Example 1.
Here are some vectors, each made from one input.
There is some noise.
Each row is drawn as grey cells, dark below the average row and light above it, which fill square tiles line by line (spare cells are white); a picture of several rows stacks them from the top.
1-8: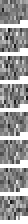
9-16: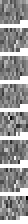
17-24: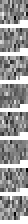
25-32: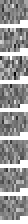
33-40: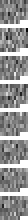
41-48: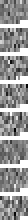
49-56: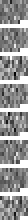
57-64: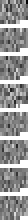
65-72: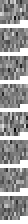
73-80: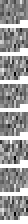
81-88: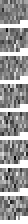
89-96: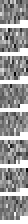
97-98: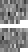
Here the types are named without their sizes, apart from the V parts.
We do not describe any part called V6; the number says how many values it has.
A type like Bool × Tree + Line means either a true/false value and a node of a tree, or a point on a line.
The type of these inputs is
Bool × Line + V6.
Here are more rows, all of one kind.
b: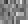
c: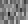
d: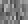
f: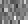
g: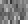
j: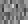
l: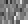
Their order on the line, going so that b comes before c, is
d, b, j, c, g, l, f.
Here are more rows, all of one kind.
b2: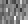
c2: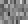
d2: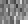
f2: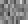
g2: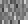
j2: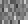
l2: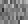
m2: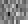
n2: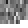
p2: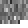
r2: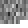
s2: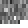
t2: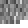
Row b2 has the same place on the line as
d2, g2, j2 and t2.
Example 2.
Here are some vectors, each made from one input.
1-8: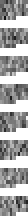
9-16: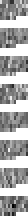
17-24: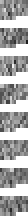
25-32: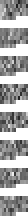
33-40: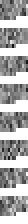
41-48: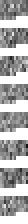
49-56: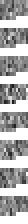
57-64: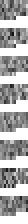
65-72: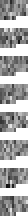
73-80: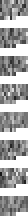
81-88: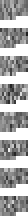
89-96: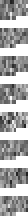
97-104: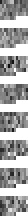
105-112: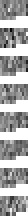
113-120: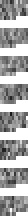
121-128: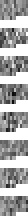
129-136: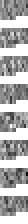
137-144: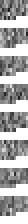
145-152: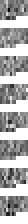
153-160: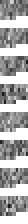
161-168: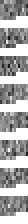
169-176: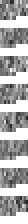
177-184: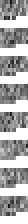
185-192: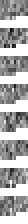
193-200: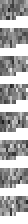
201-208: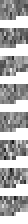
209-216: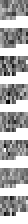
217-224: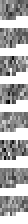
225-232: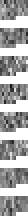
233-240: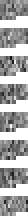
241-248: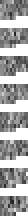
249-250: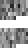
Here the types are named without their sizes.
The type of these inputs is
(Bool × Bool × Bool + Line) × Line.
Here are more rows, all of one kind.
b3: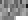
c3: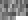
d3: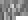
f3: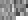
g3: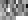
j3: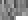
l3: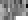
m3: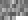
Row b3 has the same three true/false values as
c3 and l3.
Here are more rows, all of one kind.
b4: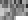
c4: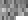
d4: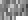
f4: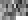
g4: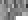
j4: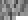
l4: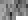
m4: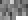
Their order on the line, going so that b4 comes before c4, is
b4, g4, c4, d4, j4, m4, f4, l4.
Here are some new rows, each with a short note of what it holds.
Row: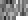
a point on each of two lines
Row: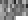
a point on a line and three true/false values
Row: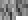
a point on a line and three true/false values
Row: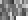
a point on each of two lines
